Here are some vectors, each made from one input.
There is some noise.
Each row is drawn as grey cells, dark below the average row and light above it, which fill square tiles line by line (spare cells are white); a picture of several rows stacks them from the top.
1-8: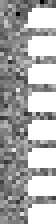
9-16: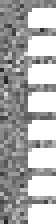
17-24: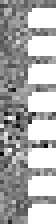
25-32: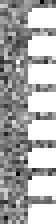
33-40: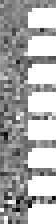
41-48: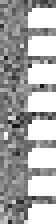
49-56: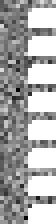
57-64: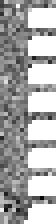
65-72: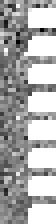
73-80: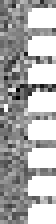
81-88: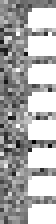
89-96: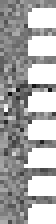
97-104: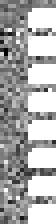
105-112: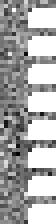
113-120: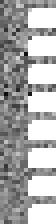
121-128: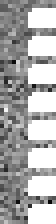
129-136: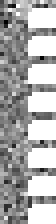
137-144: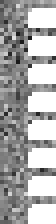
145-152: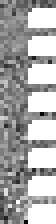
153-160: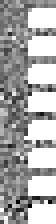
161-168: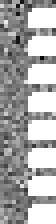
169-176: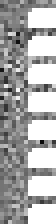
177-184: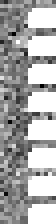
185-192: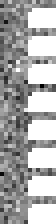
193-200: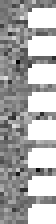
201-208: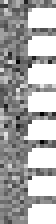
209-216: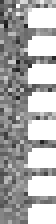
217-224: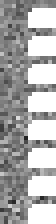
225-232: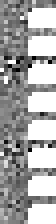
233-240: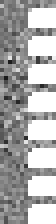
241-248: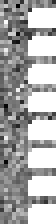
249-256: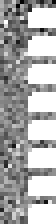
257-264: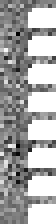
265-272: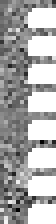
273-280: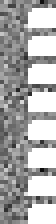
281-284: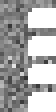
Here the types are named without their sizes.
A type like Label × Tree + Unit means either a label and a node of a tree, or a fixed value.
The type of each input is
Bool × Bool × Bool × (Circle + List(Line)).
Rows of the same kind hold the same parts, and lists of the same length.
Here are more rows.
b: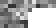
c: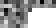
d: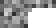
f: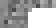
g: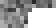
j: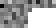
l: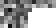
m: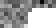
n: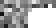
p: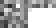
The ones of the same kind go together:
b, j
c, m
d
f, n, p
g, l

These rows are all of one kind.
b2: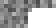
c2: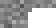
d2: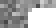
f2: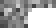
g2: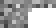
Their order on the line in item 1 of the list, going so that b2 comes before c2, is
b2, d2, g2, c2, f2.
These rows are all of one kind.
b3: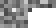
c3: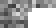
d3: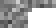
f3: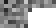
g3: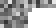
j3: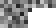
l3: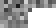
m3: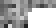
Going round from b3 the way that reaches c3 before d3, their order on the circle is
b3, g3, l3, j3, c3, f3, m3, d3.
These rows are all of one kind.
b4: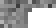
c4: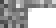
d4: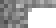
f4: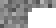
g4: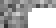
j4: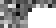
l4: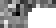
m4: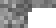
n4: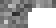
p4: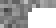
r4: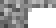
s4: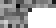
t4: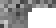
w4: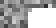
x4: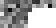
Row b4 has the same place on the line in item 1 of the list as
g4, m4, r4 and w4.
